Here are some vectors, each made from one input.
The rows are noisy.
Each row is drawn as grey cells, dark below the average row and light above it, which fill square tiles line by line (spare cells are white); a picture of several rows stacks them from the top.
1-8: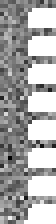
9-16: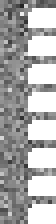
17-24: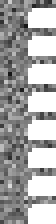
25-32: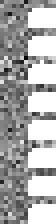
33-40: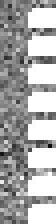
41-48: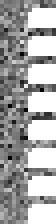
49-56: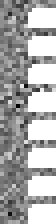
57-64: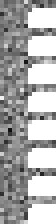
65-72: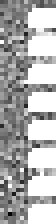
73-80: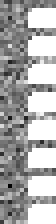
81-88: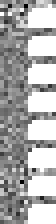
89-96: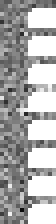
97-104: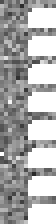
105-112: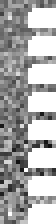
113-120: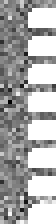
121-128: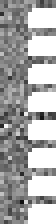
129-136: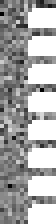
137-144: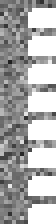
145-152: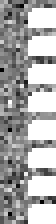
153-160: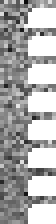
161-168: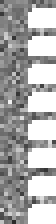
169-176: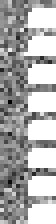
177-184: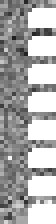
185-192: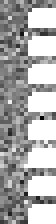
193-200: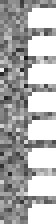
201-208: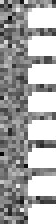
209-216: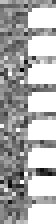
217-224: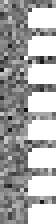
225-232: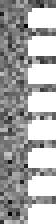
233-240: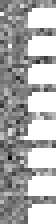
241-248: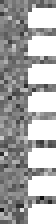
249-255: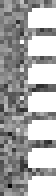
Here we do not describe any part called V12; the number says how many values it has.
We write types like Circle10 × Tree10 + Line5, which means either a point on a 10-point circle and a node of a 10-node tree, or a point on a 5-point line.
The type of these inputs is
(Bool × V12 + Unit) × Line9 + Line4 × Line6.
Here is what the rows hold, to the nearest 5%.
About 20% of them hold a point on a 4-point line and a point on a 6-point line. The rest hold a point on a 9-point line, together with either a fixed value, or a true/false value and a value of V12.
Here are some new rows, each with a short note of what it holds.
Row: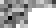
a point on a 9-point line, a true/false value and a value of V12
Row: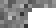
a point on a 9-point line
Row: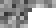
a point on a 9-point line, a true/false value and a value of V12
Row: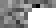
a point on a 4-point line and a point on a 6-point line
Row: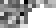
a point on a 9-point line, a true/false value and a value of V12
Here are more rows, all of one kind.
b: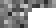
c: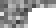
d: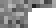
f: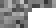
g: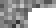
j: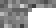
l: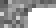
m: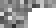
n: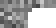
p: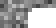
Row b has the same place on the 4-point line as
g, m, n and p.
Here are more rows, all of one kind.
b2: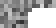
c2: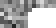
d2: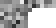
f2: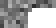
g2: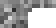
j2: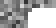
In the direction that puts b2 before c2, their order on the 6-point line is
d2, f2, b2, j2, g2, c2.
